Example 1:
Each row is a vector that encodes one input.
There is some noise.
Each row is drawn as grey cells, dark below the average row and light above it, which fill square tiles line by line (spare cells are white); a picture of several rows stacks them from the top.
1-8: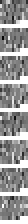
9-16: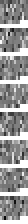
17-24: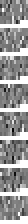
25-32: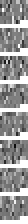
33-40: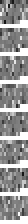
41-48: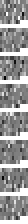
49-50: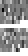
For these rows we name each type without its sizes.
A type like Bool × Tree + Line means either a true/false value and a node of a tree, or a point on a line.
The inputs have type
Circle × Label.
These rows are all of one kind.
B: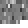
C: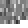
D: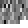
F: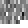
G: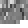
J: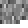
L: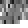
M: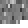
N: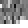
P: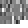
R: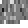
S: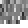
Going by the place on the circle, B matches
G, M and R.
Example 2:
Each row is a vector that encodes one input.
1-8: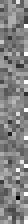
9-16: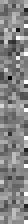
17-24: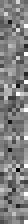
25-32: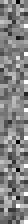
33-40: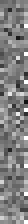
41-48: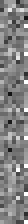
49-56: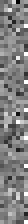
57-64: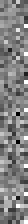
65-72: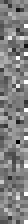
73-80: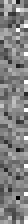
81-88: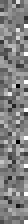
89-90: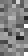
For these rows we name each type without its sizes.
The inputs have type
(Circle + Unit) × Label.
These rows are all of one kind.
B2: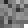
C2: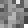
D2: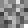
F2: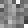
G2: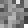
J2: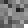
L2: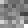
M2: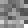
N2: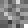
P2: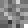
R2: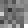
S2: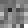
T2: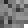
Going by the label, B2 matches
J2 and T2.
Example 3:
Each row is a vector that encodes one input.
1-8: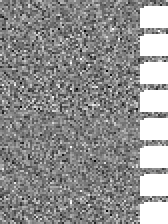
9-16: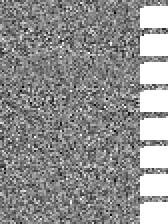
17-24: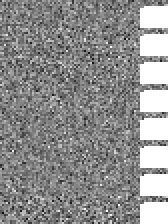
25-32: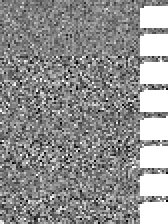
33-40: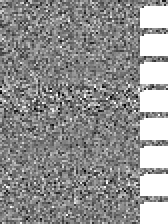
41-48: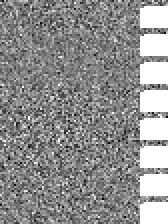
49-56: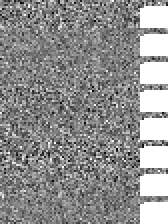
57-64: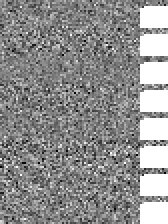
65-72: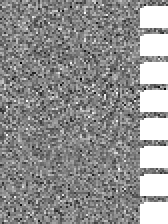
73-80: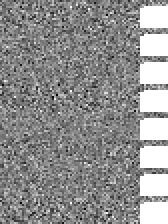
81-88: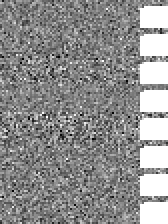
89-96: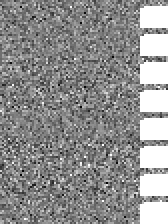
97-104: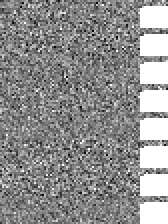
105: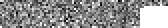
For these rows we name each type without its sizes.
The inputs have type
(Bool × Bool × Bool + Unit) × Line.
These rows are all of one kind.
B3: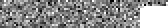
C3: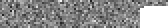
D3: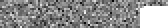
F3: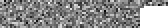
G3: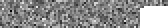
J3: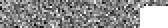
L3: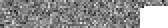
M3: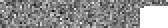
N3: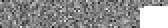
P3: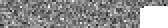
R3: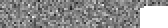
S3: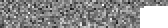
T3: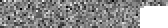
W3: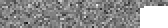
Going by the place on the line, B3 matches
D3, J3, R3 and S3.
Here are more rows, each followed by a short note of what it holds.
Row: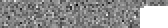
a point on a line and three true/false values
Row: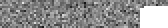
a point on a line and three true/false values
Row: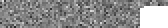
a point on a line and three true/false values
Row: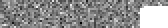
a point on a line
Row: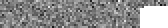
a point on a line and three true/false values
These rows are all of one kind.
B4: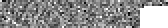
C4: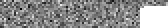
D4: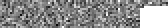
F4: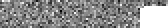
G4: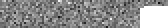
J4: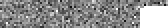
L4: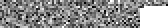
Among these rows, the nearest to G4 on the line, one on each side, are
F4 and J4.
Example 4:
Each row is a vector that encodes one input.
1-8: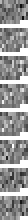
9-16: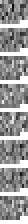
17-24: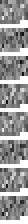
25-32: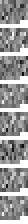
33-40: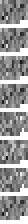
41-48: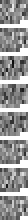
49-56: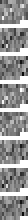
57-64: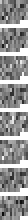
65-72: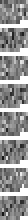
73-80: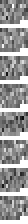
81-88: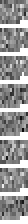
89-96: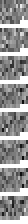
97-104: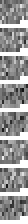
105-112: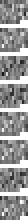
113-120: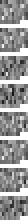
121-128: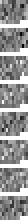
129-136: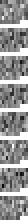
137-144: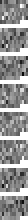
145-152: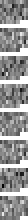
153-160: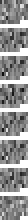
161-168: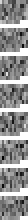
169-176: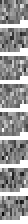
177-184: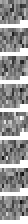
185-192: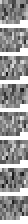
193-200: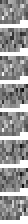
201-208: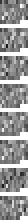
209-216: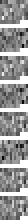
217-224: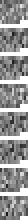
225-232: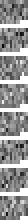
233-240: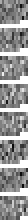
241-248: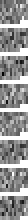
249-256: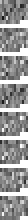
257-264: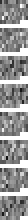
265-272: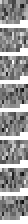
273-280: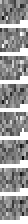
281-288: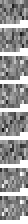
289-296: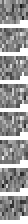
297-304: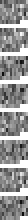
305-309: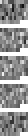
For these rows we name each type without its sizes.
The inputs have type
Bool × Line.
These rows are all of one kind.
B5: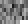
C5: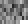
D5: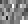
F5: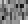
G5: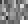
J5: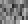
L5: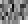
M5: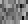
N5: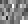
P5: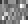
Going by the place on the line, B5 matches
C5, J5 and P5.
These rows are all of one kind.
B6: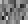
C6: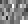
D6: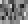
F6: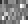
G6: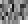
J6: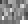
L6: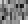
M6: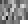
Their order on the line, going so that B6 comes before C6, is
B6, D6, G6, F6, J6, M6, C6, L6.
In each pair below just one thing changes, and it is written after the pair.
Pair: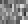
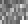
the place on the line
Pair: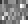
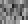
the true/false value
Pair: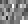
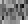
the true/false value
